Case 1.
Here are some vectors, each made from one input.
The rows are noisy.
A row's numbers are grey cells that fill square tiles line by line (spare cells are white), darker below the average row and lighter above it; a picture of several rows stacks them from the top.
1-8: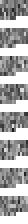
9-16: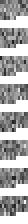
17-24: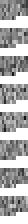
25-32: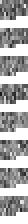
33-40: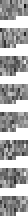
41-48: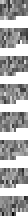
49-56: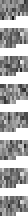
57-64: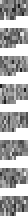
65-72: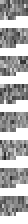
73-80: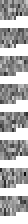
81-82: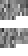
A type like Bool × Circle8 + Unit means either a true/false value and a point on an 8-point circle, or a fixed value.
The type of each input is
Bool × Circle6.
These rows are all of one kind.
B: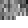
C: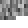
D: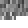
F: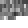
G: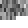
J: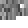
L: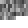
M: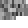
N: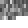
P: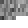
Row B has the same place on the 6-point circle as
F, L and N.
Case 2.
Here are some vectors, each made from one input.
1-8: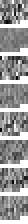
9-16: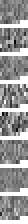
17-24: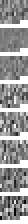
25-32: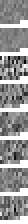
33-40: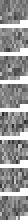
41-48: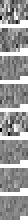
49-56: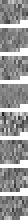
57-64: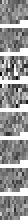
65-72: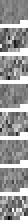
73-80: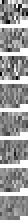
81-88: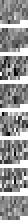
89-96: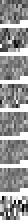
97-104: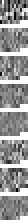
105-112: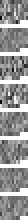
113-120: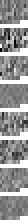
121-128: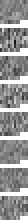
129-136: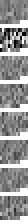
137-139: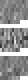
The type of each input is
Bool × Circle9 + Unit.
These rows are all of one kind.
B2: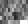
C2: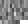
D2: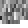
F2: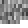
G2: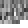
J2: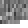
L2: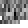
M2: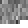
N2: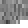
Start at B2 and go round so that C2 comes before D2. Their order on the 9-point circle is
B2, L2, C2, J2, D2, N2, G2, M2, F2.
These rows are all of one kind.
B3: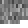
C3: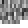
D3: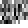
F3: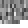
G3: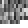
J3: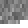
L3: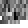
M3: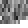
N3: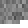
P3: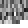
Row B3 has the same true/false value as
J3 and N3.
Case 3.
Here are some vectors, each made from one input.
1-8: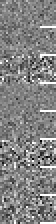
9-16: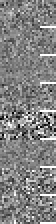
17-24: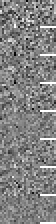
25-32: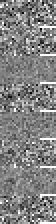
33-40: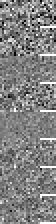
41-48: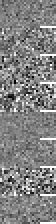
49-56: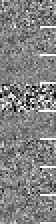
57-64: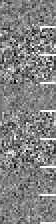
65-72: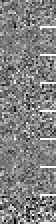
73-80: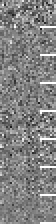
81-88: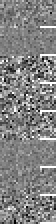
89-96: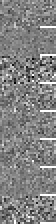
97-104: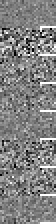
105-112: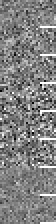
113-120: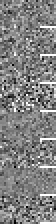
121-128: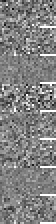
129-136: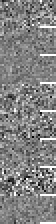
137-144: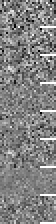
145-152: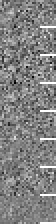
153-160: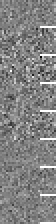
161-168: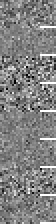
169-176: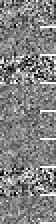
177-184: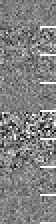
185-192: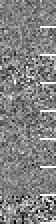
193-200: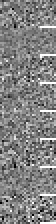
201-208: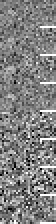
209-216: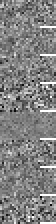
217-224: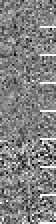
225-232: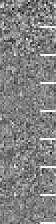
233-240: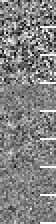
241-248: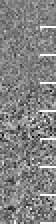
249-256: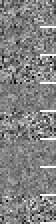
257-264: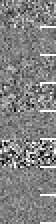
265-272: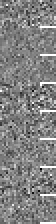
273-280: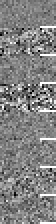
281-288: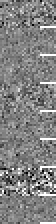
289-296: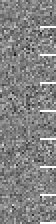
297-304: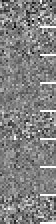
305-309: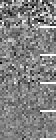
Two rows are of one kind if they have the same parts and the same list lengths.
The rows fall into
3 kinds.
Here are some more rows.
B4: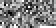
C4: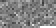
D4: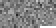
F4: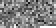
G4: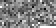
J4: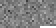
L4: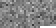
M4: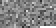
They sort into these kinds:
B4
C4, D4, L4, M4
F4, G4, J4

